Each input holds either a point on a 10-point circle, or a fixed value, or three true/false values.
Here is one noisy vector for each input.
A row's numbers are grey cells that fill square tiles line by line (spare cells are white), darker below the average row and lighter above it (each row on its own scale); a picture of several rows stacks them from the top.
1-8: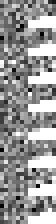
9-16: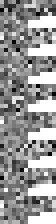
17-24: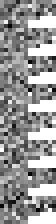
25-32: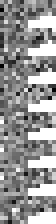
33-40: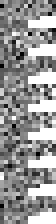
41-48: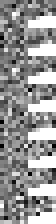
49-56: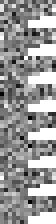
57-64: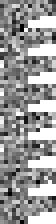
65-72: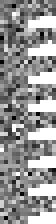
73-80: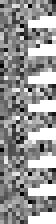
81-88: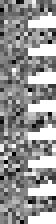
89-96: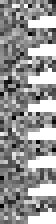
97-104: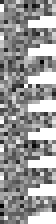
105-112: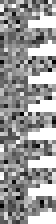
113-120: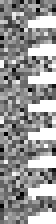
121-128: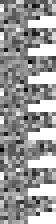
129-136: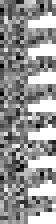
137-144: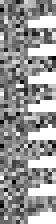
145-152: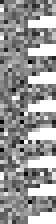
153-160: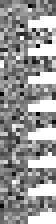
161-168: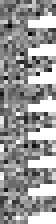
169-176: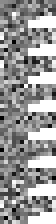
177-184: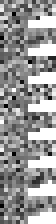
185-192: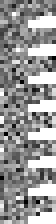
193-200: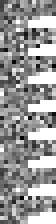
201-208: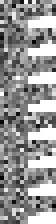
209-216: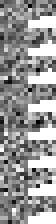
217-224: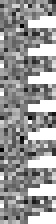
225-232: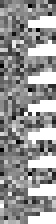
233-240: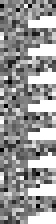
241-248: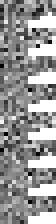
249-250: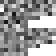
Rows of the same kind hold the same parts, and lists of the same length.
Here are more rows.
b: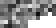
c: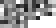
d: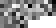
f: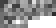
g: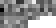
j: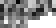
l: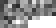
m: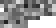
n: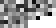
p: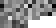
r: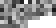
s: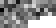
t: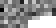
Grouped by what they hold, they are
b, g, j, r, s, t
c, d, m, n, p
f, l

